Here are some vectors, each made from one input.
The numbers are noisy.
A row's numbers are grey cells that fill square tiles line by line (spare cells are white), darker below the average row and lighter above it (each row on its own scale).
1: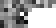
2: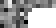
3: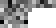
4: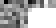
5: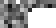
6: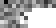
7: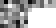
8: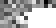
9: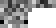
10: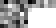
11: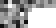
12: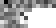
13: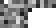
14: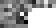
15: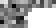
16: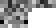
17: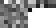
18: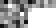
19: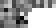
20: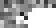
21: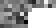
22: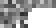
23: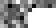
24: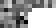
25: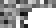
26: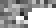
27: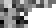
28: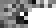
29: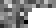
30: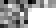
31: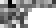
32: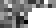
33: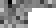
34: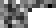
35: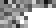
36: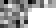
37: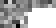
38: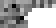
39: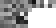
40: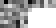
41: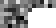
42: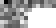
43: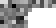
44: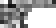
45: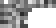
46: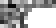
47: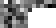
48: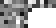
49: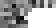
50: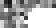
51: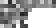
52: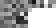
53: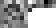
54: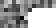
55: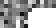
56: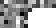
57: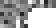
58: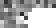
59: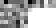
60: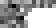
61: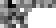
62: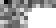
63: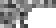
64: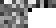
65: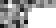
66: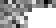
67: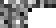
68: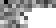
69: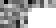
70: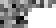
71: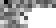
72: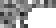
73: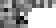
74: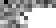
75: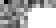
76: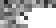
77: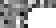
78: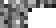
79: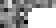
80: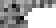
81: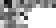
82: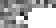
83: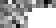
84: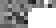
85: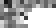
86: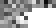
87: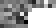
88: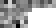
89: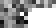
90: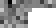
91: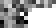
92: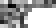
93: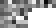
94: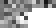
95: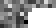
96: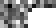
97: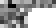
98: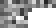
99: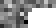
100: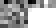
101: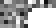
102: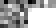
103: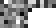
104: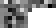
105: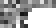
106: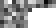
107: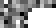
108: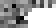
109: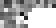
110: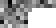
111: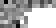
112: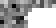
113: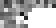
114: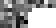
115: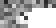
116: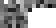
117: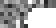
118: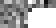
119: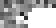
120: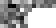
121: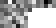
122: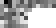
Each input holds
a list of up to two points on a 12-point line.
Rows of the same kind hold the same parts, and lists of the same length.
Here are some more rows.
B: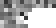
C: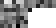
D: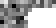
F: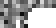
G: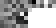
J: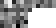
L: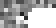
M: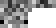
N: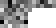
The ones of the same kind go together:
B, L
C, D, F, G, J
M, N

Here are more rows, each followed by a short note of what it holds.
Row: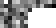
a list of two items
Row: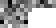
the empty list
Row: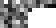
a list of two items
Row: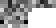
the empty list
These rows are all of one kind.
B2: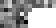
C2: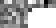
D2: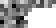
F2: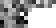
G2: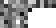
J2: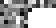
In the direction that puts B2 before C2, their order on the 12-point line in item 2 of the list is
G2, J2, B2, C2, F2, D2.
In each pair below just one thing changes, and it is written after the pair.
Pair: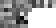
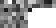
the place on the 12-point line in item 1 of the list
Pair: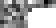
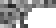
the place on the 12-point line in item 1 of the list
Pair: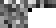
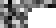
the place on the 12-point line in item 2 of the list
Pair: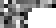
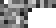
the place on the 12-point line in item 2 of the list
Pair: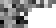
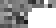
the place on the 12-point line in item 2 of the list
